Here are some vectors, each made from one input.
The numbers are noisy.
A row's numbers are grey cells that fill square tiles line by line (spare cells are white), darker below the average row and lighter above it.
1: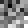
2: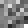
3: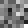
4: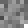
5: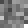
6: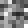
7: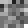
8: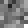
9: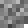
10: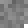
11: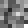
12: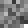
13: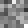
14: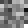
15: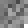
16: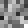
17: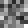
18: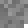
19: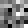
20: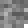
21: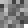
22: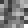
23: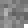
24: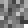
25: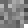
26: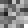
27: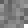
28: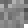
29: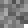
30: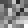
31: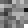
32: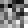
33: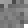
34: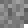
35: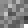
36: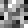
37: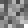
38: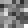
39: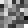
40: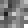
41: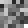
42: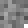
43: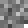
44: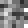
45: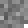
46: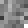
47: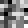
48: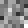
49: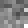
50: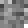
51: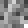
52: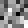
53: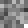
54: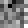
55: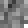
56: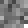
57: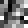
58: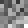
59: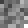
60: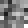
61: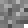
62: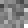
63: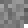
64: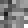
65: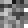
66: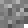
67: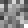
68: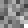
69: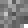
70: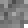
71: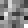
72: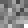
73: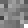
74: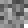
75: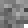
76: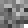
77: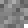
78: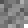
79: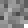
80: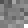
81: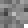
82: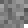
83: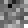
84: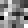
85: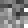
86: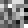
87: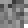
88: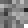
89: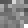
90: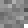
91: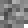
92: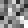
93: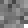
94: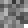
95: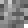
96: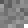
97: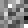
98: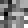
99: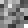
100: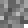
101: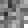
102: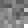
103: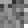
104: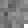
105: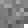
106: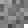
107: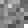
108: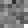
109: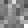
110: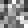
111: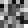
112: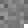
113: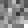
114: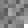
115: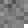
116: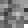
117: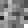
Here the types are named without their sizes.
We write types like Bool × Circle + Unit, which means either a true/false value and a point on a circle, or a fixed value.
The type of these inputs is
Bool × Tree.
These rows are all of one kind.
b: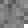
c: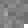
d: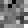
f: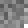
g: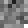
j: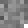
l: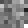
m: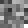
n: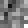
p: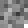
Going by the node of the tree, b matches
j and l.
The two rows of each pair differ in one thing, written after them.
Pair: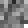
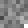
the node of the tree
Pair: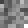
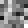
the true/false value
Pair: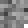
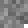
the true/false value
